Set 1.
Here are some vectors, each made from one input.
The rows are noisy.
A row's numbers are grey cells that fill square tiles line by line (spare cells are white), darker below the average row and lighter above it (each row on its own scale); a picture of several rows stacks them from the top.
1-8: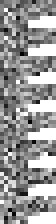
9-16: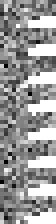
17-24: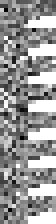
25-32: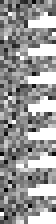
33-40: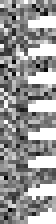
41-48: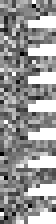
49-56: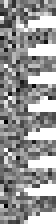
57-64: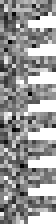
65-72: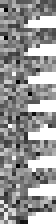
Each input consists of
a list of up to two points on a 9-point line.
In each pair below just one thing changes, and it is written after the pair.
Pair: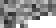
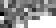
the place on the 9-point line in item 1 of the list
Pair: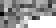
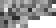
the place on the 9-point line in item 2 of the list
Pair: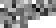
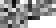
the place on the 9-point line in item 1 of the list
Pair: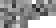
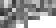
the place on the 9-point line in item 1 of the list
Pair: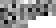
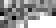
the place on the 9-point line in item 1 of the list
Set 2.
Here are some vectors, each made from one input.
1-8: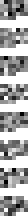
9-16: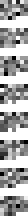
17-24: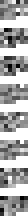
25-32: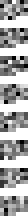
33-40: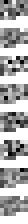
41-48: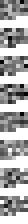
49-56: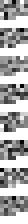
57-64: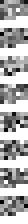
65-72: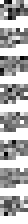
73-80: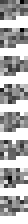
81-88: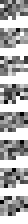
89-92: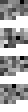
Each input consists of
one of 9 labels and a true/false value.
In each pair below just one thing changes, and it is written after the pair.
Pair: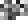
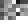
the label
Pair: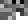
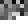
the label
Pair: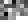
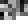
the true/false value
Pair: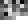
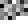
the label
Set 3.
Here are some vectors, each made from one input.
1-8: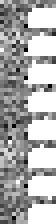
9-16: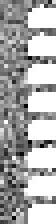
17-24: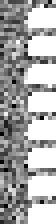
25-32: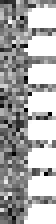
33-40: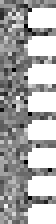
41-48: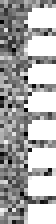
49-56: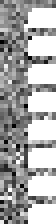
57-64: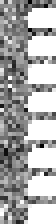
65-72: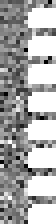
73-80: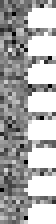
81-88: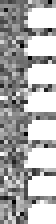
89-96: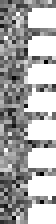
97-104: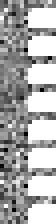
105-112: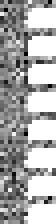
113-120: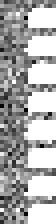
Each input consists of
one of 6 labels and a true/false value.
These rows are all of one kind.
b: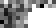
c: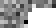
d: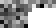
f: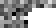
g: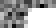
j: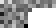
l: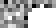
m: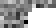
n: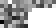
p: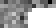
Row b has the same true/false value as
c and p.
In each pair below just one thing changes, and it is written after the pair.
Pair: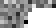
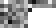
the label
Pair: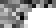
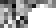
the label
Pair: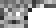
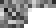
the label
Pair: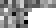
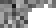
the true/false value
